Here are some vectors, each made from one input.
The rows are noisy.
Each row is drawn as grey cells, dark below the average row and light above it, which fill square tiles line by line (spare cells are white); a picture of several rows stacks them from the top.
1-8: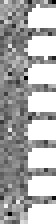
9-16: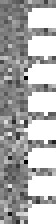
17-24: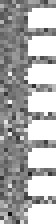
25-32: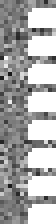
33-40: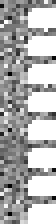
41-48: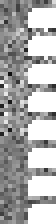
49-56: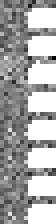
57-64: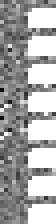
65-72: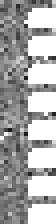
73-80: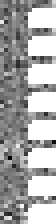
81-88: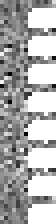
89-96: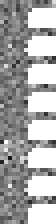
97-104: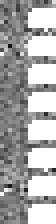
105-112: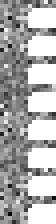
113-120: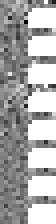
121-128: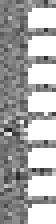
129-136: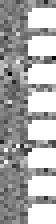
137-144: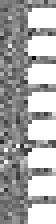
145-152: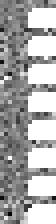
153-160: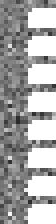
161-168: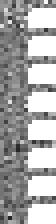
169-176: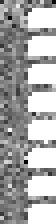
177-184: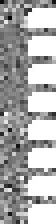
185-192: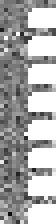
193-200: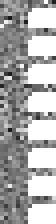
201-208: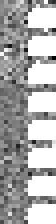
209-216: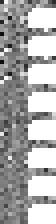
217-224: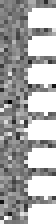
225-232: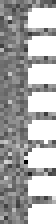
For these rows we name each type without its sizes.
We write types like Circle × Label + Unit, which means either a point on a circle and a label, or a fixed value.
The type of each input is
(Bool × Bool × Bool × Bool + Unit) × Tree + Circle.
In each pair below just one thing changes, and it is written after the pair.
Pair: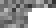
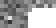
the node of the tree
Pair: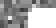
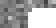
the node of the tree
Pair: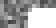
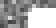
one of the four true/false values
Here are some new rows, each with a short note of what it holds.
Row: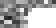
a point on a circle
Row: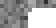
a node of a tree and four true/false values
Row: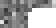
a node of a tree
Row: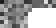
a point on a circle
